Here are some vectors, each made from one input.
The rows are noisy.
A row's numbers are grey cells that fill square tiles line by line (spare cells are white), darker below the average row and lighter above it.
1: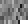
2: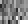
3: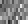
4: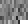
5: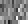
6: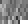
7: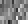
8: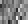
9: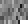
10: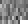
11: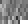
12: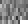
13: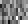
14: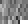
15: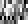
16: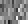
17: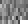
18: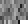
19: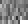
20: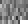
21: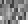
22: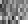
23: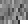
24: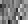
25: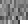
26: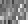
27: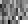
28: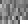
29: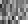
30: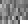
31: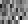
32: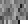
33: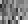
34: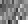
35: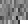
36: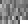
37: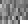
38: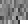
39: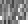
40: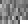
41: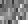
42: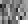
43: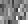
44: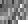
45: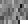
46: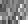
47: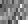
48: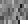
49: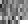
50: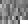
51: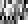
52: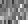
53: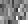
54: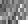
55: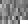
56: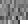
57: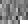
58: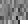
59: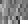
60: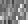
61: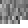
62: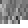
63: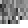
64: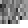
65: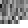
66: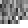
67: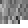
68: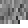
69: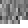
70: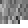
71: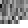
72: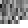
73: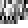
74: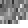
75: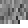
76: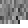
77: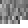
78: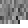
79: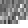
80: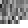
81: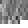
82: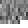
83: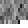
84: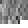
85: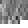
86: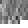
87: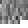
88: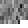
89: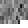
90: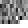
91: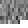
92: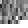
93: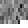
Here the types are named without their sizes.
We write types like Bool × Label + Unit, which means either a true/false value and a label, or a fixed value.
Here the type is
List(Line).
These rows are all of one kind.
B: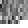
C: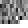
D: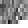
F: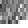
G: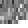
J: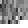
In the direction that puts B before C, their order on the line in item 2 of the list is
F, B, G, J, D, C.
